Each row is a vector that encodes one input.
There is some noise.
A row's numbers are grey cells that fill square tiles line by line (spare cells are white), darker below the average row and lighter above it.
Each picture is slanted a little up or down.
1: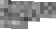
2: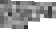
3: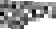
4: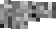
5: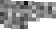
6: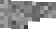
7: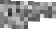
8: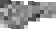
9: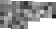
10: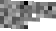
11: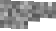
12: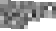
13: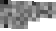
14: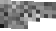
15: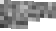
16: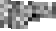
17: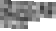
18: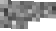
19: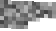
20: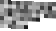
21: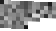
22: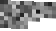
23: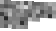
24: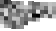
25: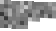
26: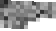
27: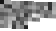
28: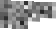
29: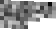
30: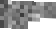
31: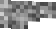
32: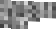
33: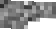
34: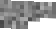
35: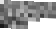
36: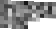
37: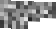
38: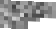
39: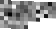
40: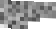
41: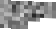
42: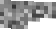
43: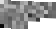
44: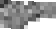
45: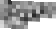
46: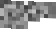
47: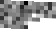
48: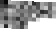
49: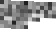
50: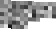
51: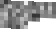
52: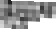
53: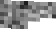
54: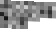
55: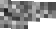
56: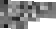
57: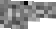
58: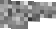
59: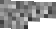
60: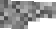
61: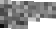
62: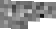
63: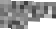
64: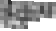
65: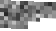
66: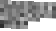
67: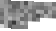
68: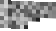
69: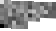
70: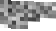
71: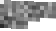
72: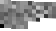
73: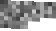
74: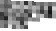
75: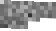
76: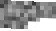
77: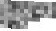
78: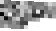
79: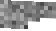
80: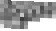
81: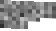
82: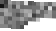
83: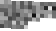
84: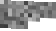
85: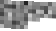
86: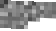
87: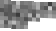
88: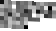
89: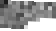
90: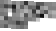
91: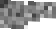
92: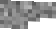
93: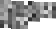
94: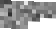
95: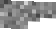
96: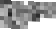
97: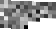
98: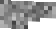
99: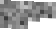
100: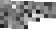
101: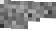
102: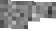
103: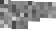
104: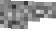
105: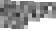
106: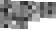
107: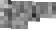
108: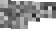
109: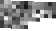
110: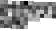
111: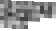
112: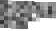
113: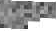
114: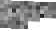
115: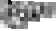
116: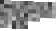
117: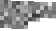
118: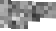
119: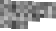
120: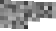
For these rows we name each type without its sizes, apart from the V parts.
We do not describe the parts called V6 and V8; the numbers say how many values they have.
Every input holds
a true/false value and a value of V6, together with either a point on a line, or a value of V8.
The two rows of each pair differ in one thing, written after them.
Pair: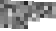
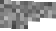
the true/false value
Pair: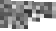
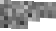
the true/false value
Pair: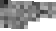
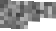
the true/false value
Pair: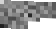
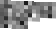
the place on the line
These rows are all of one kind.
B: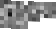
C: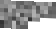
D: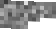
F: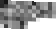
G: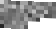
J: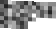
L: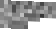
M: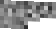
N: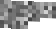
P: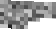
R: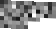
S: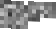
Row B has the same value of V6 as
D, F, R and S.
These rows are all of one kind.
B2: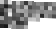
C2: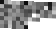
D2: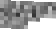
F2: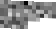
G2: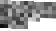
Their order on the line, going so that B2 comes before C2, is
B2, G2, F2, C2, D2.
